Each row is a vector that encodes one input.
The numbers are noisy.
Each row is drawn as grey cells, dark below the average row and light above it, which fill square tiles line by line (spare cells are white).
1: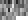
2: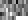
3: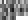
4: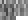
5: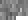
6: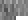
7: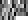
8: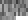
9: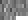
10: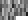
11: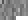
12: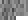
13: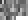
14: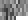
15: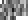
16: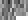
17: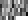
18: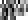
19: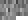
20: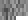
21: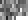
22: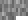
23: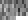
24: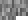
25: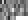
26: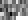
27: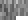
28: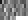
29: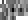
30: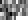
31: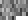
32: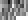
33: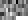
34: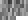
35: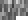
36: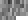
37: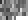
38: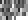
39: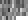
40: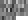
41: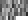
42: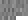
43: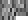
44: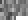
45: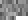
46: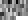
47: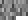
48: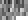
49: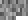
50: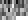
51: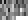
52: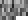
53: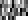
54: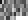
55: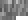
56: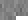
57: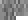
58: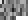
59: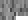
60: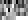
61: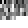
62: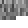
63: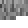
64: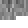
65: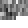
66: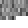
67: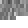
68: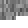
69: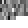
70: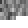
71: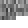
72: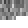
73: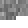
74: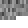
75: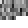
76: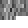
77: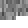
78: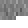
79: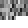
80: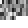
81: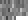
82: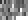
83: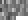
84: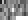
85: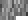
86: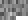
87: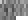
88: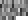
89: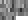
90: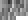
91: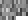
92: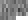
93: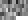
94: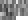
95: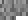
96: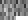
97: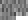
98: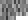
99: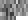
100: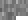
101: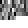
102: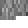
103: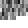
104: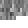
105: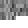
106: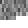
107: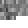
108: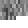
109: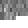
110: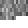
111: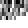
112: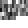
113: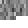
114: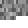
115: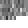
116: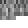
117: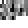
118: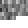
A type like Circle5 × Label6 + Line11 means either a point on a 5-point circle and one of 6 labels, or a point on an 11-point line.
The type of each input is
(Circle10 + Unit) × Line7 + Label6.
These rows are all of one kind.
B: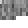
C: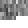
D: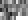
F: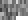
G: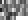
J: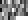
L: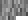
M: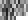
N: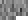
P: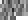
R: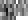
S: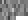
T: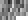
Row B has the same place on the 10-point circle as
S and T.
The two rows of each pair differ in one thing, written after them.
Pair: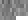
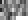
the place on the 7-point line
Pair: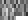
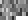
the place on the 10-point circle
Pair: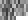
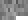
the place on the 10-point circle
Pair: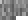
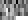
the place on the 10-point circle
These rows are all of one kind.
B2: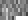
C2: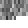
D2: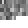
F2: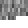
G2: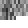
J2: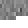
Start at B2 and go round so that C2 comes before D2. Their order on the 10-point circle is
B2, J2, C2, D2, G2, F2.
